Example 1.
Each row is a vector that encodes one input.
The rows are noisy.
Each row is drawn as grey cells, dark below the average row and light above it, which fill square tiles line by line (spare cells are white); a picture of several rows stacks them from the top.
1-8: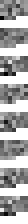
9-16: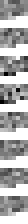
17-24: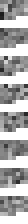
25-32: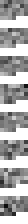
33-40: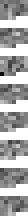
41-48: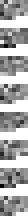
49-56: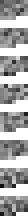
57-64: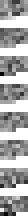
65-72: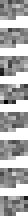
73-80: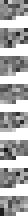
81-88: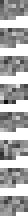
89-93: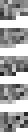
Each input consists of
either a point on an 11-point circle, or three true/false values.
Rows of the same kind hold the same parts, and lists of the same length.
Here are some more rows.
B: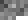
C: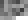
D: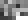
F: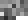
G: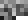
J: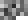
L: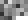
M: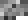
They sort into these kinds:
B, C
D, F, G, J, L, M

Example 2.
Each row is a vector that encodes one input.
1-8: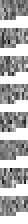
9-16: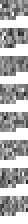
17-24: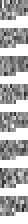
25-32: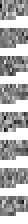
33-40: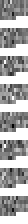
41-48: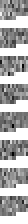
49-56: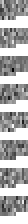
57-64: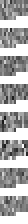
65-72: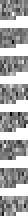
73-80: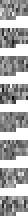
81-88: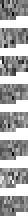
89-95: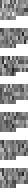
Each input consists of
three true/false values, together with either a point on an 8-point circle, or a fixed value.
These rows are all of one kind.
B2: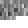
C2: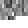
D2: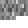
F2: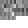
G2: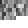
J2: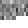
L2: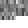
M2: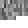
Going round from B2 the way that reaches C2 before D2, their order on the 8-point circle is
B2, F2, C2, L2, D2, J2, G2, M2.
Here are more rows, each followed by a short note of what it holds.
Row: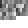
a point on an 8-point circle and three true/false values
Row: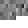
three true/false values
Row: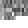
a point on an 8-point circle and three true/false values
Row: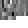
three true/false values
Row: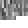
a point on an 8-point circle and three true/false values
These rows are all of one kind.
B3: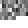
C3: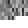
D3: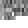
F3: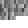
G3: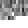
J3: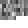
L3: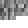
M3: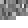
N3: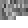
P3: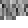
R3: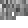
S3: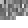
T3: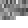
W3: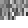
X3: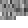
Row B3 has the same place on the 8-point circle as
J3, M3, N3 and S3.
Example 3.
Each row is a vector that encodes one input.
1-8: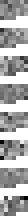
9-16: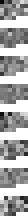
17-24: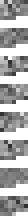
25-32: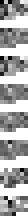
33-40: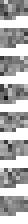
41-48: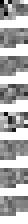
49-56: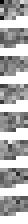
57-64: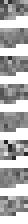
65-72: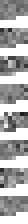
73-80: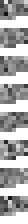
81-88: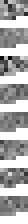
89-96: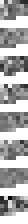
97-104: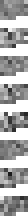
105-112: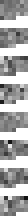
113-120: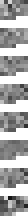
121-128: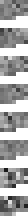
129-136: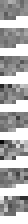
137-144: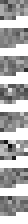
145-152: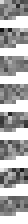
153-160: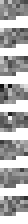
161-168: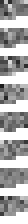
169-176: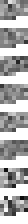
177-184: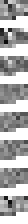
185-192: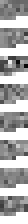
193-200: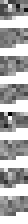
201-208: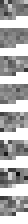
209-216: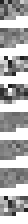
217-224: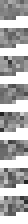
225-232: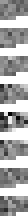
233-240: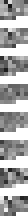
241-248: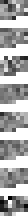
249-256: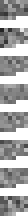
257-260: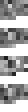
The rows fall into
3 kinds.
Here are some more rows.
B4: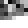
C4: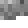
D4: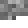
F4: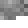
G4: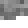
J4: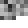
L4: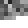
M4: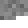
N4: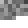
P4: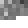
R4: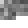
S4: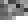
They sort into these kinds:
B4, J4, L4, M4, N4, P4, R4, S4
C4, F4, G4
D4

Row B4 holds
three true/false values.
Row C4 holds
a point on a 10-point circle.
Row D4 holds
a fixed value.
